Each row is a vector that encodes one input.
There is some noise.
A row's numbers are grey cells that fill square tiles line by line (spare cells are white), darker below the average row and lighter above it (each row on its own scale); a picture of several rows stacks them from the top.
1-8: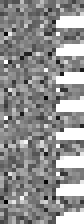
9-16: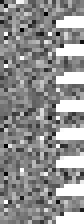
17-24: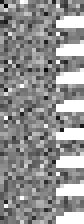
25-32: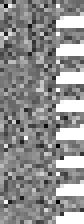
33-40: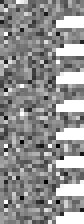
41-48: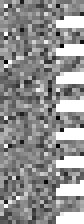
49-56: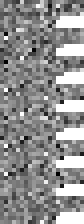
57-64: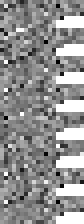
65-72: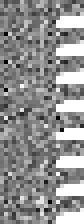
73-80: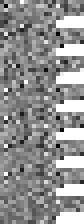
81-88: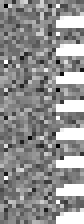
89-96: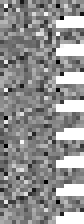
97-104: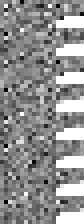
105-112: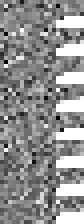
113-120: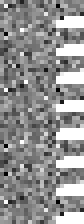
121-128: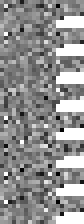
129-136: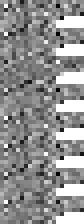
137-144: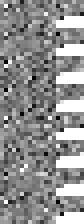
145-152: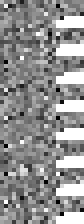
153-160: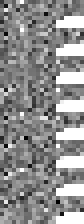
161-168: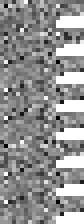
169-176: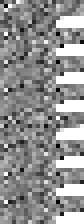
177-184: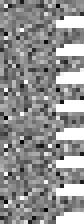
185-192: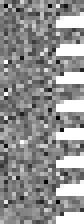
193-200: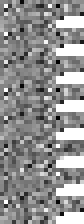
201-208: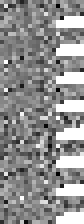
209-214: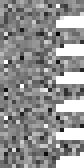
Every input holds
three true/false values, together with either a point on a 17-point circle, or a fixed value.
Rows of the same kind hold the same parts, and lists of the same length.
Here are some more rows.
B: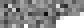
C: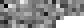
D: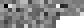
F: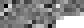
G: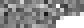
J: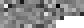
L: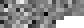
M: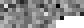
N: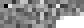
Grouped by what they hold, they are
B, C, D, F, G, L, N
J, M

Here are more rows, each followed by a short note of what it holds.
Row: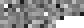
three true/false values
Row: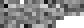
a point on a 17-point circle and three true/false values
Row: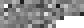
three true/false values
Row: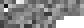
a point on a 17-point circle and three true/false values
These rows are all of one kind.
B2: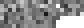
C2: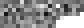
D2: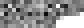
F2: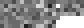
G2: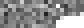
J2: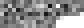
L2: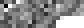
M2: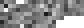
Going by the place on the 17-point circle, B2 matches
C2 and G2.
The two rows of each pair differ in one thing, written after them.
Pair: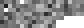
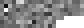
the place on the 17-point circle
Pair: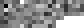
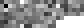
one of the three true/false values
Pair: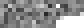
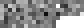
one of the three true/false values
